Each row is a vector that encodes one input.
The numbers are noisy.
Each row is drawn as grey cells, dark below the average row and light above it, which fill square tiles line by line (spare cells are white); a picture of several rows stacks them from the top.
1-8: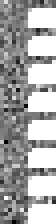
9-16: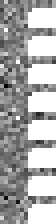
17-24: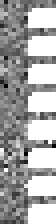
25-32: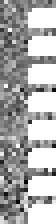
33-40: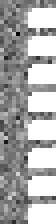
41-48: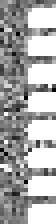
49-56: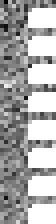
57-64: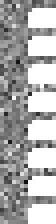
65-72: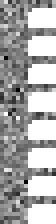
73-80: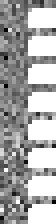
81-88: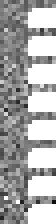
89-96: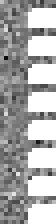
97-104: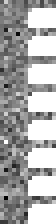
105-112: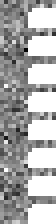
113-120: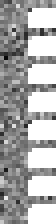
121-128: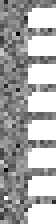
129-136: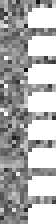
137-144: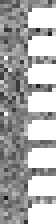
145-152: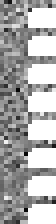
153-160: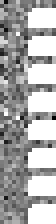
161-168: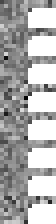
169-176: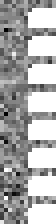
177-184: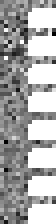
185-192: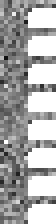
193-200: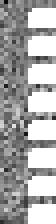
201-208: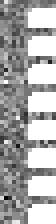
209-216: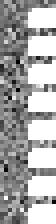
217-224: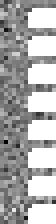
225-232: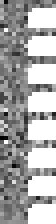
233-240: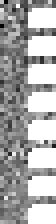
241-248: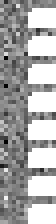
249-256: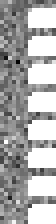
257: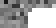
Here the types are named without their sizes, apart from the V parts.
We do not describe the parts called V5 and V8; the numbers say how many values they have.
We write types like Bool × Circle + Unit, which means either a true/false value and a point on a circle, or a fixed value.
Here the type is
Bool × (Label × V8 + V5).
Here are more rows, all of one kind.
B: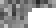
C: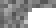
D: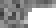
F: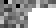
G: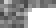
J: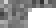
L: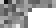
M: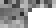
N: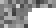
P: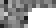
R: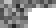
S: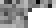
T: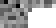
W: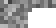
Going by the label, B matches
C, D, M and T.
